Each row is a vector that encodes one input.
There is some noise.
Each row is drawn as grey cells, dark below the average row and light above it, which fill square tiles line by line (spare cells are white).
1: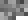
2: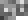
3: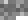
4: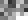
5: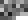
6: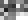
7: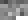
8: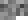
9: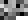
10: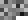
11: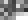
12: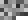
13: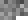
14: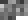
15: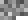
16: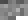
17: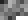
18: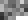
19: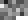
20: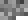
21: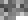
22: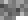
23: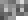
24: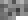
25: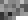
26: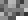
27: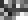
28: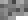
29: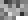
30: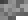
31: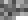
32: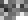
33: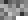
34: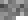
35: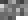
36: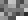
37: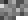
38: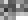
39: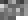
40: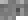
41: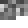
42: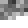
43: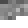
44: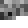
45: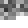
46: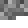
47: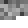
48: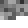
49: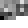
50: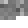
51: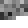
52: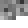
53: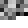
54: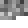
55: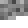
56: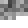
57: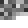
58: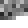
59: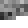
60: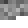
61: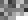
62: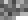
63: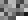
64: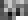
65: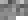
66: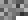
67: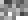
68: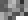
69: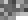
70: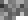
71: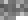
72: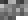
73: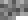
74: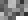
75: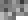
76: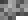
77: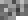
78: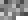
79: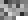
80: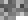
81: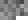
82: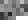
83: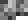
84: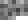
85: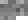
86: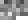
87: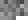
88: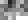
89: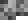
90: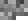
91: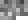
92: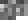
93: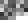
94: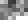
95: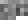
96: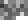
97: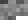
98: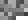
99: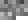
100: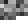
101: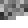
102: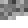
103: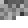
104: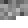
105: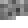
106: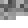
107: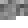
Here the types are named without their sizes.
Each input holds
a point on a line and a true/false value.
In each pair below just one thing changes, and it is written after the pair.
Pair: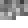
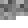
the true/false value
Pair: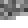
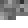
the true/false value
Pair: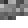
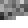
the true/false value
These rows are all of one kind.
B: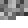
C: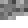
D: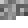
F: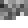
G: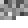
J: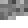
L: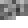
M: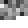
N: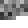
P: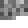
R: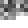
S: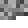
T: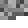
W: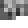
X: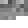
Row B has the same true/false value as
G, M, S and T.
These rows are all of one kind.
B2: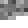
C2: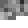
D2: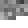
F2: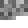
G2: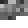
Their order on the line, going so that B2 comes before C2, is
G2, F2, B2, D2, C2.
